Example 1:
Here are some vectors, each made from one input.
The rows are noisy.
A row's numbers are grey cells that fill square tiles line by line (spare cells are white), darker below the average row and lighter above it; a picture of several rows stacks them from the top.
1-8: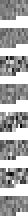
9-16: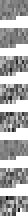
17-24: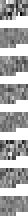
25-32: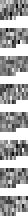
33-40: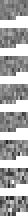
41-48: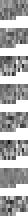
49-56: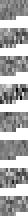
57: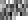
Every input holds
a point on a 5-point line and a true/false value.
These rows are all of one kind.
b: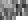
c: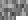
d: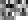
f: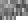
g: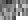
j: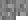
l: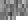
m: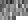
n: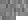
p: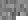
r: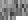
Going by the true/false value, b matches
f and m.
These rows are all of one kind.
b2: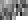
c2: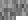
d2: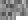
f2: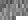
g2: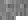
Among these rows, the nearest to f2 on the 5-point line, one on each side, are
d2 and g2.
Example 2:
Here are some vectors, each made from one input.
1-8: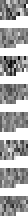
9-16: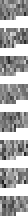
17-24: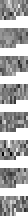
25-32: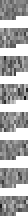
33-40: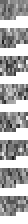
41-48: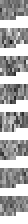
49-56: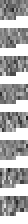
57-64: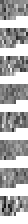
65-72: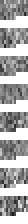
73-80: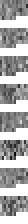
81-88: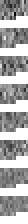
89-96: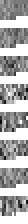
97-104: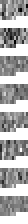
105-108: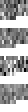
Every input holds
either one of 7 labels, or three true/false values.
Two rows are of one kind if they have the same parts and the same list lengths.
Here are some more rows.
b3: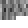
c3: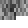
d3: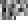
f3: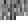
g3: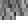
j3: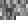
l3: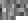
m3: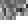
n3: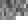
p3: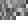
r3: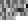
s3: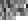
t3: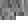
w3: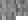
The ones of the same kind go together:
b3, c3, j3, p3
d3, f3, g3, l3, m3, n3, r3, s3, t3, w3

